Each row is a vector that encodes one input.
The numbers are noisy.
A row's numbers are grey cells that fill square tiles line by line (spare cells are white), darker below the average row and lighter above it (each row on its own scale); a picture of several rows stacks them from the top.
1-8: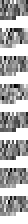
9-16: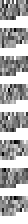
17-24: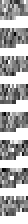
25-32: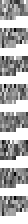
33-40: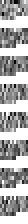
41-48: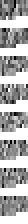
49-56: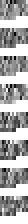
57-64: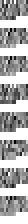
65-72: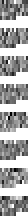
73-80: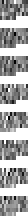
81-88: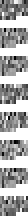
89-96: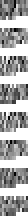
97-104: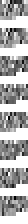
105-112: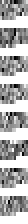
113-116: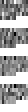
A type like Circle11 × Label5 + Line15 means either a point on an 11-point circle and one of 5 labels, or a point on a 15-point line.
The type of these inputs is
Bool × List2(Line5).
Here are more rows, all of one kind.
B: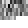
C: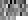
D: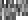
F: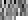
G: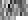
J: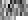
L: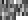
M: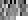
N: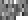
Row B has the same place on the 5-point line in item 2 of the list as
F, J and N.
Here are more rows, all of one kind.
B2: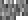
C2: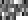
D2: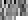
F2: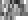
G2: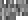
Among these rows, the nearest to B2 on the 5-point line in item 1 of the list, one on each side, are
C2 and G2.
